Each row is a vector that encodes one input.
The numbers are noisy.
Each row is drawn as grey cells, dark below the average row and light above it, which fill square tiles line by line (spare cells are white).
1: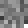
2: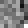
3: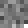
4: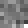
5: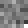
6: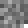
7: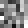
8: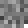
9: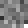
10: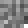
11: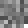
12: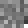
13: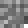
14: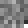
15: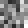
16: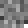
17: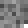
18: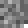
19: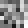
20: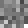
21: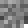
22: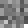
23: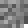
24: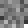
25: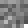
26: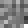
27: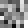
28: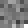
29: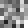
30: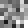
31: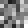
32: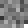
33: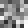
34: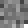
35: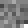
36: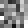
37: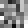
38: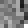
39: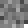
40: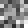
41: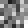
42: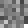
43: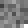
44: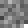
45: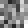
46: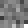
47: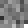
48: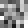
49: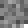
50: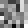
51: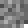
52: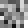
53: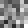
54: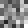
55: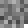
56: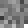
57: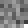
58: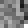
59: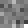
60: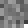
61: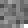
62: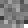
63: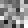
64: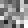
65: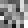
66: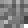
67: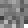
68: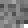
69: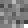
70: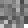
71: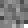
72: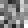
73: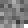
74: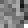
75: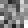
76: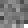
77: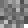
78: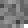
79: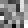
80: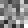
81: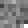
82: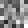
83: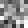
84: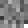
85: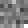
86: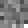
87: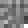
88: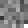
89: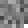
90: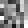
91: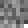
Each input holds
either a point on a 5-point circle and a true/false value, or a list of up to two points on a 5-point line.
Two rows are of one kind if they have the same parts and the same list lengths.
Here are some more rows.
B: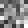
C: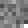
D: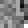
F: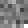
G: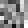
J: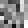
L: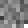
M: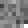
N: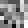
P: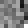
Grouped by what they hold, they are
B, G, J, N
C, M
D, P
F, L

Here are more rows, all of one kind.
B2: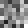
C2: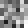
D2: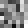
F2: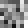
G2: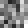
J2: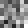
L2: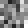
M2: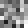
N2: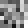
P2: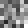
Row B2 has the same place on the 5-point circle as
J2 and P2.
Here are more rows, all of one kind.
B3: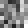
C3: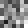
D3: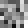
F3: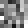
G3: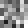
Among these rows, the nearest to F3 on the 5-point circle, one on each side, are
B3 and D3.
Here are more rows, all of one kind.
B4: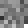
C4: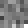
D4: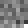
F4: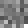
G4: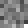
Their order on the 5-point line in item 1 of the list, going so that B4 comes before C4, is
F4, B4, G4, C4, D4.
